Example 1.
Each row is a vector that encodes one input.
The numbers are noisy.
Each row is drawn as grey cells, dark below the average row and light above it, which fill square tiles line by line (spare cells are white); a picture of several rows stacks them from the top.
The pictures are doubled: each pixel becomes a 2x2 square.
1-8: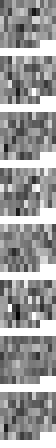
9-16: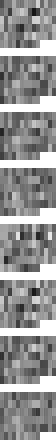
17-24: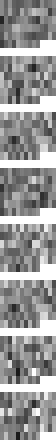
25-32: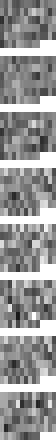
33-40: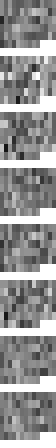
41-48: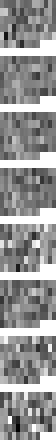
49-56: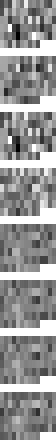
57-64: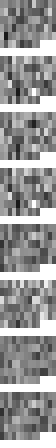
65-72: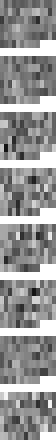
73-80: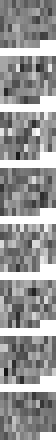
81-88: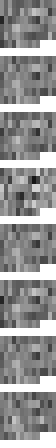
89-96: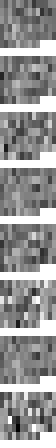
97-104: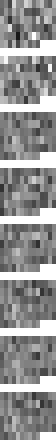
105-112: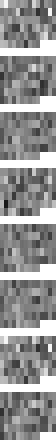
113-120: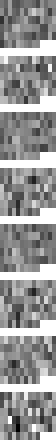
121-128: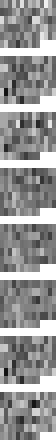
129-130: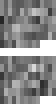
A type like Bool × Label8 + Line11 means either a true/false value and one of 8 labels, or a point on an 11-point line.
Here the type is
Line8 + Line11.
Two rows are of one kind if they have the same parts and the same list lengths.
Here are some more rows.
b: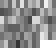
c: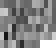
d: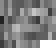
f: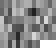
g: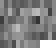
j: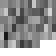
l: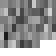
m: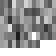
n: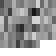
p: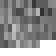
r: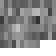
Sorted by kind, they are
b, c, f, j, l, m, n
d, g, p, r

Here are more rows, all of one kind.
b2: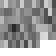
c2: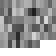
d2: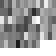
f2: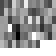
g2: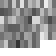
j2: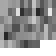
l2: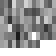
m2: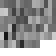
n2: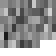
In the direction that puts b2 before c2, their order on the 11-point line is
m2, n2, j2, b2, g2, d2, c2, l2, f2.
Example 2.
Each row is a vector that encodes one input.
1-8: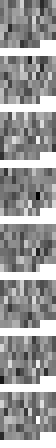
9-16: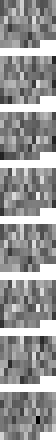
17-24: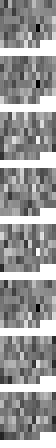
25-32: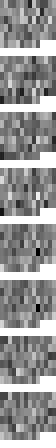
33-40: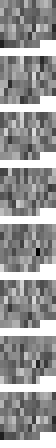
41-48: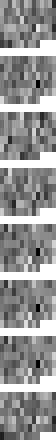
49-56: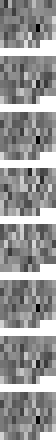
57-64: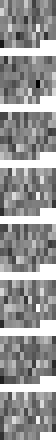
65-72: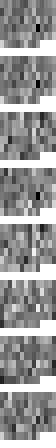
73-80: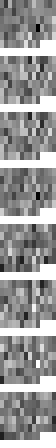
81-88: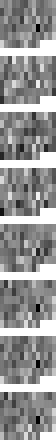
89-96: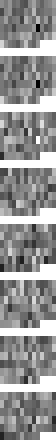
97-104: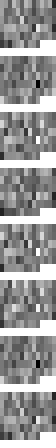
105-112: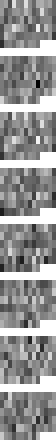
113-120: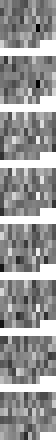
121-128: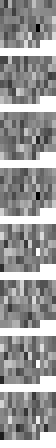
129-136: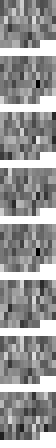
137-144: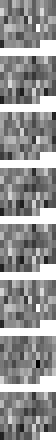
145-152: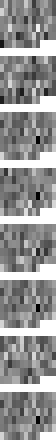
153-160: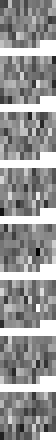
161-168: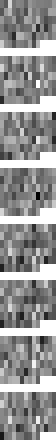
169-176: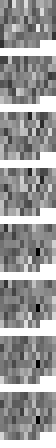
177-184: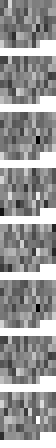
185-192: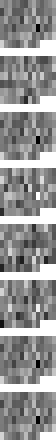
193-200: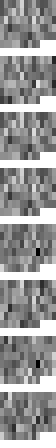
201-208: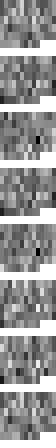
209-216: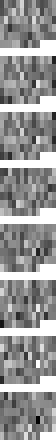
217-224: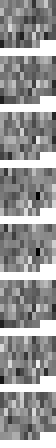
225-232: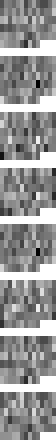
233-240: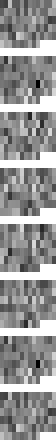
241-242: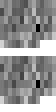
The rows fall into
2 kinds.
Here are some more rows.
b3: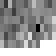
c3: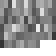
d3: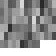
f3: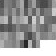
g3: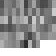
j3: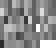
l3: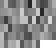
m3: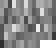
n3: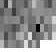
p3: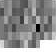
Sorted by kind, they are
b3, d3, f3, g3, l3, n3, p3
c3, j3, m3

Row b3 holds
a point on a 10-point line.
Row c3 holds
a point on a 6-point circle.
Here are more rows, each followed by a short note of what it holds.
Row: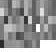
a point on a 6-point circle
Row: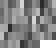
a point on a 10-point line
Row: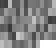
a point on a 10-point line
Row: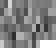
a point on a 10-point line
